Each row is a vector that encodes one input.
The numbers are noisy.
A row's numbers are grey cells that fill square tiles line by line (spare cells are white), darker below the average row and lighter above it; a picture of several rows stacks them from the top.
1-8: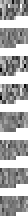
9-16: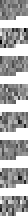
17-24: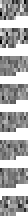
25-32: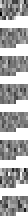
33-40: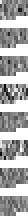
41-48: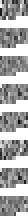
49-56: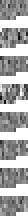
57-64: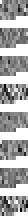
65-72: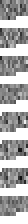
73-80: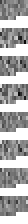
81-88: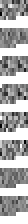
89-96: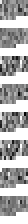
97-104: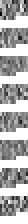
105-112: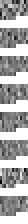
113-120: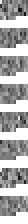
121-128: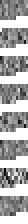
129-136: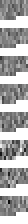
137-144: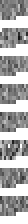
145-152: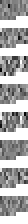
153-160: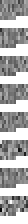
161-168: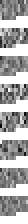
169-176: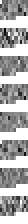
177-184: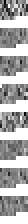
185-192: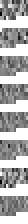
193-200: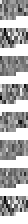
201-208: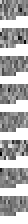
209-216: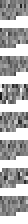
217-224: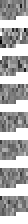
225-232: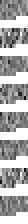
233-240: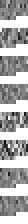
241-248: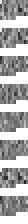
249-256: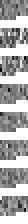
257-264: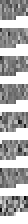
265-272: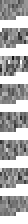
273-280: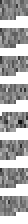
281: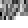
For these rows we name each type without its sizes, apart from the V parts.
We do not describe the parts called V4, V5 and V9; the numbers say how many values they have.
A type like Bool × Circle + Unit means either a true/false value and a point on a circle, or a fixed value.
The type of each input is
List(Label × (Line + V4)) + V5 × V9.
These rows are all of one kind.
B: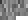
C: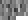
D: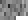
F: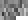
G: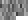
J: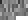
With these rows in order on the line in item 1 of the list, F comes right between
C and D.
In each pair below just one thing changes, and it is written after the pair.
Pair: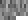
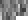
the label in item 1 of the list
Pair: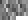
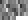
the label in item 2 of the list
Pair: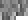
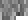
the value of V4 in item 2 of the list
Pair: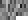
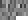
the value of V4 in item 2 of the list
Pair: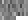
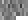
the value of V4 in item 2 of the list
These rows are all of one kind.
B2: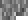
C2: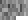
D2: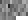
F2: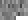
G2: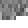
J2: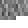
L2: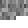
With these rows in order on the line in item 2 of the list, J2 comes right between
D2 and L2.
